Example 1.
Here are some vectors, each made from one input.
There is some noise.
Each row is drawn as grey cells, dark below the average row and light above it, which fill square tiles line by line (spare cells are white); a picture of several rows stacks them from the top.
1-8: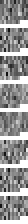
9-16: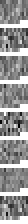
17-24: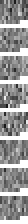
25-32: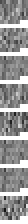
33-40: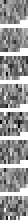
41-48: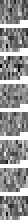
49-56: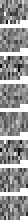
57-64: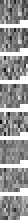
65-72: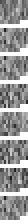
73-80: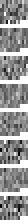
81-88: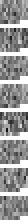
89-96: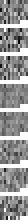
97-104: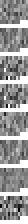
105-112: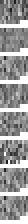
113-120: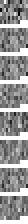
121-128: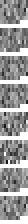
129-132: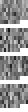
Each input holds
a node of a 17-node tree.
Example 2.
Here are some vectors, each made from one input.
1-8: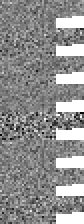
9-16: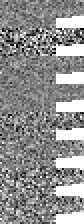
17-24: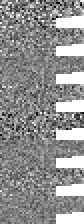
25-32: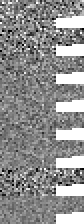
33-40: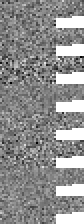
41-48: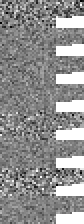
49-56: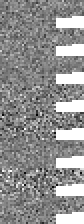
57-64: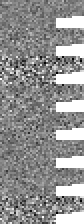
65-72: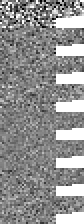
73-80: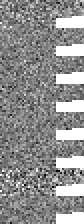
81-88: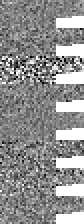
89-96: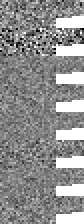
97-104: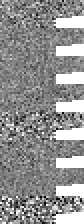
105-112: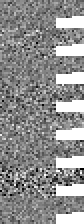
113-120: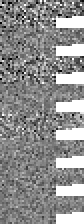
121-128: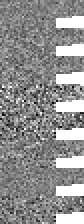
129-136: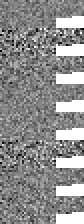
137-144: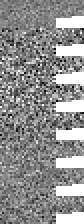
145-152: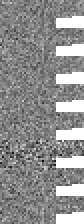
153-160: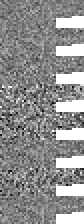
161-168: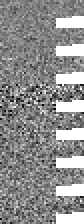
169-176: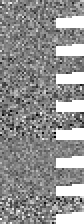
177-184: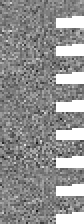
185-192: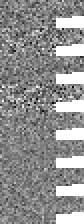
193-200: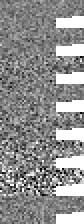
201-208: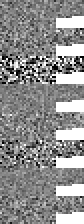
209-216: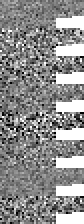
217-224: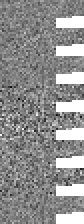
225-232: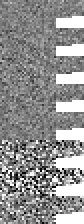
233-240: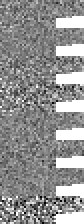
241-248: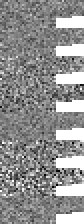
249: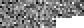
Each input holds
a point on a 9-point circle.
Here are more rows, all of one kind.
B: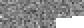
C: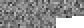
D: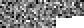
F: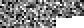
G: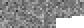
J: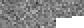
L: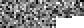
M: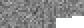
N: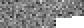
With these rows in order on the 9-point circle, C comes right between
D and L.
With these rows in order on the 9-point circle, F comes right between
D and G.
